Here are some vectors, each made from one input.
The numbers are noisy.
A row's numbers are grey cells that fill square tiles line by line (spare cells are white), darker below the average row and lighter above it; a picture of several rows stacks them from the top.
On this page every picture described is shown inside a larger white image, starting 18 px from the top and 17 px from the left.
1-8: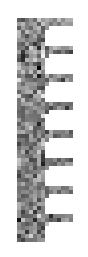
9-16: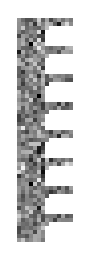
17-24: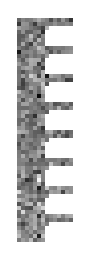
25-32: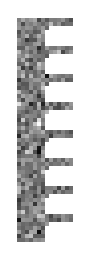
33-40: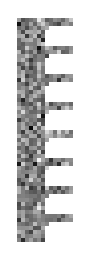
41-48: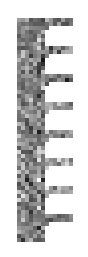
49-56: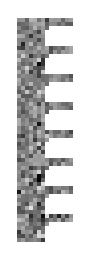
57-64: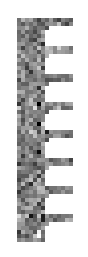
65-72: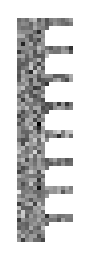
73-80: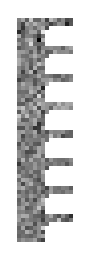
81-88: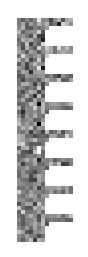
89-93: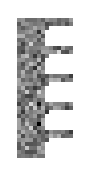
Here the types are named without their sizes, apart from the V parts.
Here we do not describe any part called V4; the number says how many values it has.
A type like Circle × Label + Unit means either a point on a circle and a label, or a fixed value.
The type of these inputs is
Bool × (Line + V4).
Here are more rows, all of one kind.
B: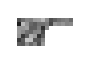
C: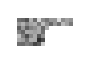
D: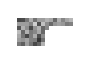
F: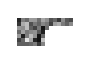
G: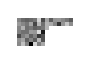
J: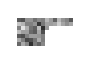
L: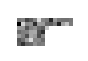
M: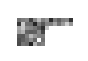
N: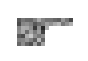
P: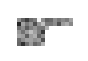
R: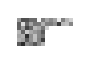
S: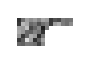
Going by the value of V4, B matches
F, L, M and S.
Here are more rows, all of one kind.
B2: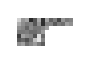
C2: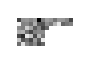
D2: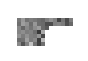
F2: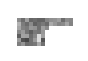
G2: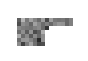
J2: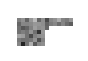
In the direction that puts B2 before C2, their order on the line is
B2, D2, G2, J2, F2, C2.
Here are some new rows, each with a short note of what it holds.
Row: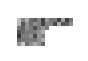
a point on a line and a true/false value
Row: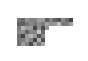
a true/false value and a value of V4
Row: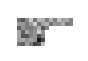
a true/false value and a value of V4
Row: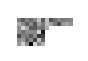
a true/false value and a value of V4
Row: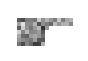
a true/false value and a value of V4
